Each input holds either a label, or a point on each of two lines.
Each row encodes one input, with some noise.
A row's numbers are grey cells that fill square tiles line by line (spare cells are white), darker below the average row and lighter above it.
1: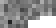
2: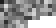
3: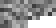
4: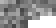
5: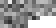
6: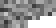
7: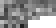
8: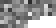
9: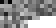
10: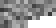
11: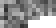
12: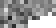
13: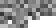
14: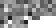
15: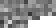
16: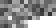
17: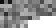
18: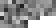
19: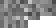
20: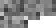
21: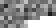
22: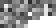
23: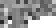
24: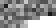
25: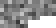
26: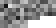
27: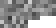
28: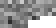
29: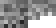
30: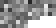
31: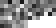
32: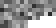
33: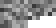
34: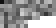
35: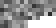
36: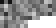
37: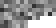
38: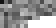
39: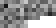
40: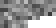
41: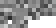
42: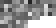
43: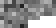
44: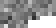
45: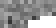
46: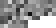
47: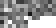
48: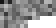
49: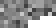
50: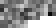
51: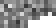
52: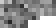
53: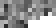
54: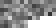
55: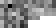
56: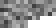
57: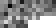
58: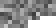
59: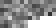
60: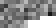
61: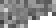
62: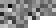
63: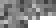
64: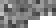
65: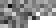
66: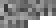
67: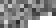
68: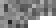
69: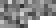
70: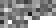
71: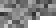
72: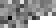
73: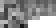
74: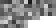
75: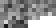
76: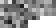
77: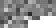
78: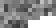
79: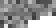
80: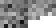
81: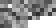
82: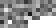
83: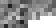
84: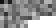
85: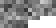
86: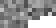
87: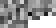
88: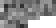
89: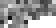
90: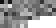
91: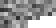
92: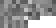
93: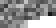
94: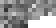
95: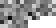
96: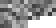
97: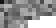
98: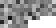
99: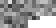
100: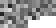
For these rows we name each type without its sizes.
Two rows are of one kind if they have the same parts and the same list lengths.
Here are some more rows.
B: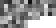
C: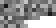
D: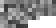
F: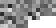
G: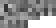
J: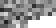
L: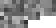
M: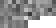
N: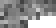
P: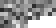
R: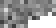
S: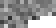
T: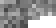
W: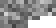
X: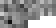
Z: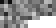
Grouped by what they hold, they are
B, C, J, P, Z
D, F, G, L, M, N, R, S, T, W, X

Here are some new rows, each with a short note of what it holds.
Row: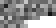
a label
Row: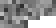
a point on each of two lines
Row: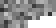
a label
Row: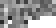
a point on each of two lines
